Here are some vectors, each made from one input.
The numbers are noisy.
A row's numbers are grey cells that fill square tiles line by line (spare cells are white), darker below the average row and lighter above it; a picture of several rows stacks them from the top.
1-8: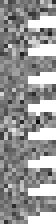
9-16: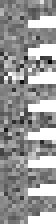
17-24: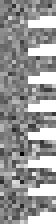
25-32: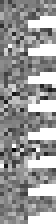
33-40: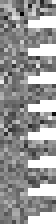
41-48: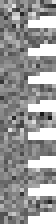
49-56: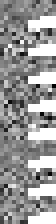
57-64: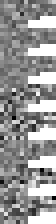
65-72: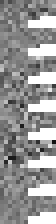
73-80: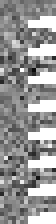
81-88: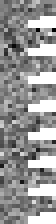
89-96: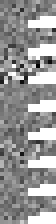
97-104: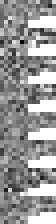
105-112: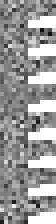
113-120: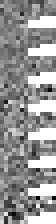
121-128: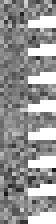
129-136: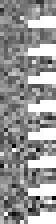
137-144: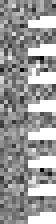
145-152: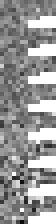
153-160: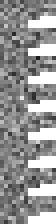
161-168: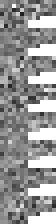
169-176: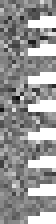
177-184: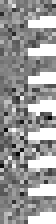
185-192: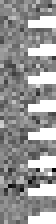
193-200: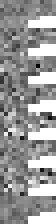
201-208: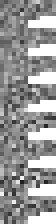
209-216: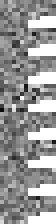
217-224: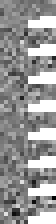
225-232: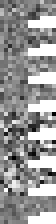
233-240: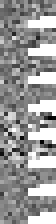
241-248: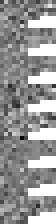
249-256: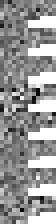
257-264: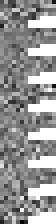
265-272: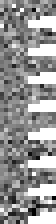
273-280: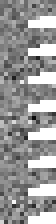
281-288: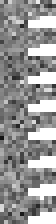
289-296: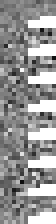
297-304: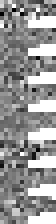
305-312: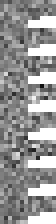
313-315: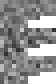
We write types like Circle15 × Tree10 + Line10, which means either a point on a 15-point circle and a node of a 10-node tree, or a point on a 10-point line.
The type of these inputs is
Bool × ((Circle6 + Line4) × Line12 + Label11 × Label11).
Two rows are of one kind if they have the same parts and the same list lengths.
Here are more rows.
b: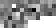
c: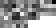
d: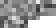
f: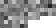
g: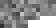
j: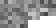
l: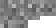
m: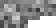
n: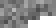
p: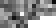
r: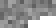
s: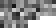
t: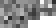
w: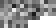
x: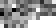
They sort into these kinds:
b, c, l, r, t, w, x
d, f, n
g, j, m, p, s

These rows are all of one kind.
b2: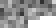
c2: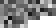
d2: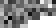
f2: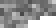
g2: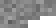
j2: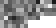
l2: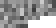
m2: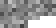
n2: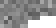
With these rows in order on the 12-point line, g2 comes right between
f2 and n2.
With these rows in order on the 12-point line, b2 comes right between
c2 and m2.
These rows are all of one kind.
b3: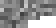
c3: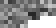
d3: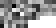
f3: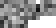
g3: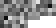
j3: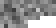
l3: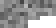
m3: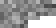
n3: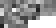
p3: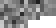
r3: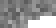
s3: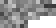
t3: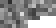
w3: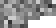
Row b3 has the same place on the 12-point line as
g3, l3, n3 and r3.
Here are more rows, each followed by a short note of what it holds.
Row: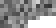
a point on a 6-point circle, a point on a 12-point line and a true/false value
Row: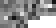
two labels (each one of 11) and a true/false value
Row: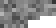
two labels (each one of 11) and a true/false value
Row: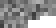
a point on a 6-point circle, a point on a 12-point line and a true/false value
